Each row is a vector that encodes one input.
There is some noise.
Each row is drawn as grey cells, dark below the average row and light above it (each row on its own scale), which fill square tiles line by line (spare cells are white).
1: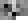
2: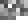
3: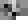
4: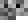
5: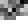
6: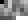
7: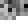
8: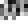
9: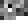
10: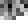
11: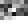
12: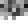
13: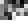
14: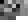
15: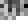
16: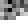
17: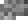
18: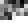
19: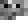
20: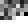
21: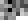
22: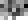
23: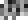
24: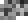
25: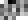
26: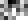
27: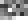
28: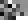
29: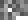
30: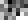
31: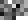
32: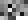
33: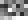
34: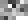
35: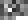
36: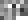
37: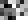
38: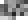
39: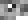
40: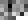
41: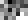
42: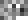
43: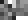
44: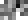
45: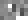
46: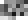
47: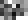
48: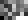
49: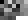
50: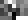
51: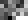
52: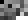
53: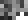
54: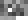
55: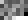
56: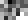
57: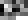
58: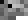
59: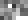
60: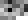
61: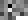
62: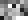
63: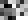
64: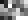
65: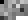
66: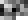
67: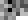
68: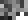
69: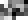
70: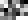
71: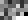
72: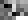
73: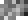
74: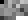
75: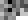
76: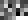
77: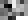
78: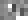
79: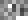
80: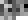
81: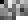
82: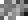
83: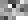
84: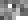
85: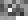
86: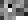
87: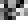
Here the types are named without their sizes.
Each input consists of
a node of a tree, together with either a point on a line, or four true/false values.
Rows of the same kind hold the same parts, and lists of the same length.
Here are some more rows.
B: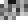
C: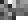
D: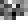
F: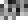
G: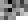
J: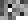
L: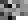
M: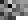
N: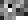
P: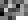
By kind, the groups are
B, F, G
C, D, J, L, M, N, P

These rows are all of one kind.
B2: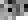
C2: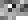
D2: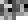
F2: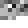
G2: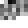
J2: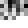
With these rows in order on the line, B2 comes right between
C2 and D2.
